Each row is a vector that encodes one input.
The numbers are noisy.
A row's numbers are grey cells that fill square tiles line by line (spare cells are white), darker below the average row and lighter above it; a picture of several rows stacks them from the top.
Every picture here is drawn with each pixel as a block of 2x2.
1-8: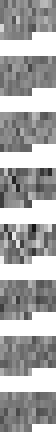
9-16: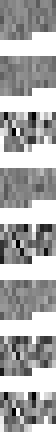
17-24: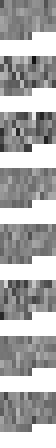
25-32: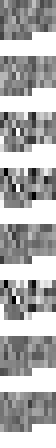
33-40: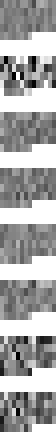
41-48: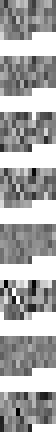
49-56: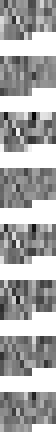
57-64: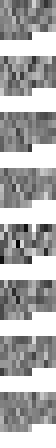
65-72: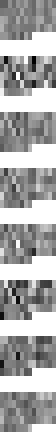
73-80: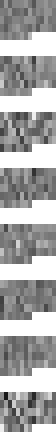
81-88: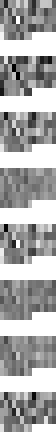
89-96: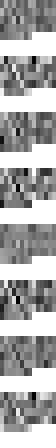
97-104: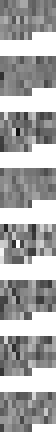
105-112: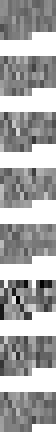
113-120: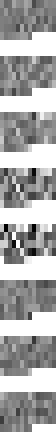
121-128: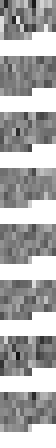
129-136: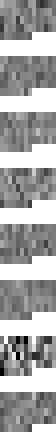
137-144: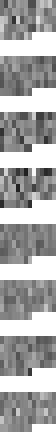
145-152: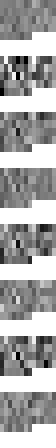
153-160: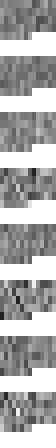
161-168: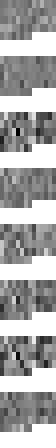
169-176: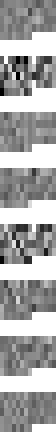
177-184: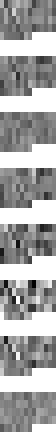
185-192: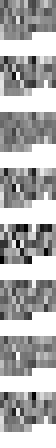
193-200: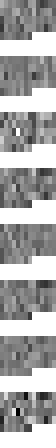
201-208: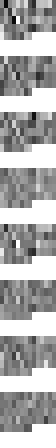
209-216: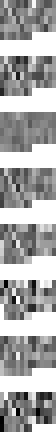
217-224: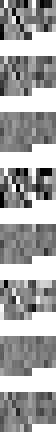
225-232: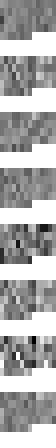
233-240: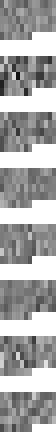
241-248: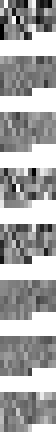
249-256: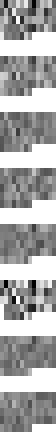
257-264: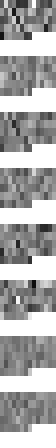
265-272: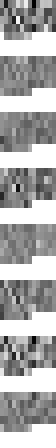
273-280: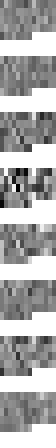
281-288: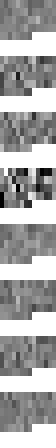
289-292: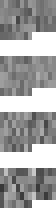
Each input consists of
a point on an 11-point line, together with either a point on an 11-point circle, or a point on an 11-point line.
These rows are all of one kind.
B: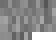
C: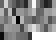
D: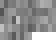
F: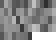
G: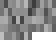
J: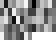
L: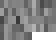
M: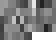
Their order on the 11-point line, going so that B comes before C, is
J, M, G, L, B, F, C, D.
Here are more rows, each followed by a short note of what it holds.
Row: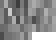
a point on each of two 11-point lines
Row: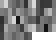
a point on an 11-point circle and a point on an 11-point line
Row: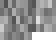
a point on an 11-point circle and a point on an 11-point line
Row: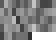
a point on an 11-point circle and a point on an 11-point line
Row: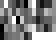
a point on each of two 11-point lines
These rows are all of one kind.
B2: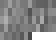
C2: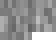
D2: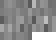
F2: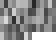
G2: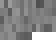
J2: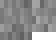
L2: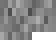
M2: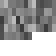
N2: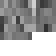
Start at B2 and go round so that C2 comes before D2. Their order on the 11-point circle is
B2, F2, C2, L2, J2, N2, G2, D2, M2.
